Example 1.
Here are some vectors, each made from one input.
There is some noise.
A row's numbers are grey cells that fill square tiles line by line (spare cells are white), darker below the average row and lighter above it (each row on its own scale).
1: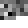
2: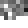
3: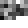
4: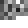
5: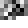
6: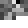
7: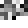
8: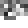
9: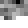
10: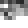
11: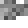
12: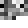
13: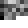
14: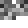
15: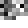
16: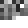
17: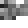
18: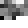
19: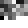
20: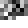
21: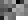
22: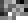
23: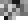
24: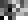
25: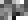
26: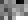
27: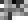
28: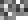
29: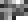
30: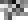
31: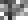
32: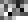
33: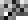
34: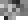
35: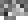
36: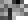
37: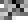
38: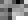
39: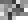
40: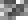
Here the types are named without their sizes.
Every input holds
a true/false value, together with either a point on a circle, or a fixed value.
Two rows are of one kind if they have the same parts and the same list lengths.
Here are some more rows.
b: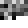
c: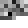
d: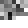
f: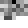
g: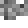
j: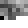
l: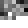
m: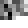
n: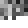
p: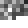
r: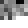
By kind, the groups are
b, c, d, f, g, j, m, n, p, r
l

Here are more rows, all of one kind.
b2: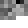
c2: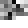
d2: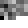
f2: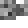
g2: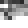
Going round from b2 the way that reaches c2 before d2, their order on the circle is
b2, f2, c2, d2, g2.
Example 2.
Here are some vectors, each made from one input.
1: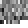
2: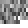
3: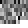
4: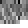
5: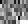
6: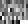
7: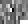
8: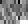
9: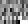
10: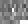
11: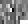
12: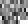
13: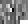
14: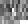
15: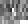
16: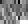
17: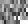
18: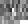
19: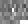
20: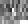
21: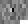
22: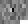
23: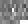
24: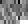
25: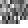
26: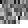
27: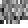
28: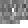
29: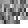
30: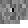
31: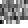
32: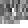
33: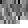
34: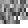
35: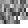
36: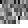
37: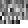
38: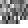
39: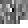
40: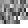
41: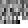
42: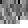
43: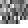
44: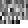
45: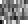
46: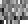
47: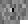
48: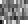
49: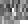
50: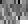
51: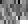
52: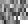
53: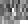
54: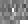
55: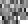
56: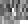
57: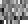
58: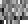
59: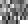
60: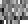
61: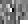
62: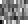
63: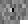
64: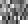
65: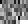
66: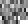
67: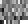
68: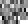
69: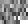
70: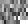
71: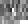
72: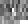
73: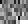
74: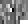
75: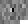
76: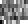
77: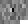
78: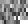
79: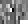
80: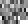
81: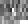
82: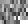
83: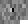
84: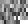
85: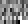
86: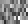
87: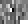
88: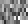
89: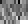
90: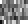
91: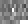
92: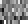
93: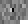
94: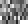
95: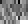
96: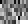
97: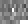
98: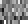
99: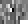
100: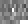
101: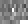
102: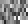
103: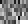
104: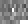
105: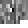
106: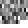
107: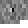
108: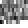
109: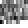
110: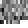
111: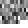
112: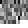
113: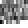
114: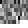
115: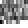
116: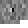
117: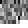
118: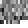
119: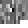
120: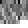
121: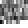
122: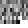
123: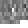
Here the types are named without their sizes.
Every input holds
either a point on a line, or three true/false values.
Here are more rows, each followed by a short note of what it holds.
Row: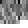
three true/false values
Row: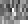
three true/false values
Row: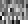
a point on a line
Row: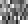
a point on a line
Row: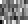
three true/false values
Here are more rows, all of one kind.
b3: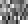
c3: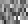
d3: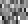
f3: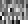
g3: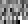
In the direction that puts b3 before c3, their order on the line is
b3, d3, c3, g3, f3.
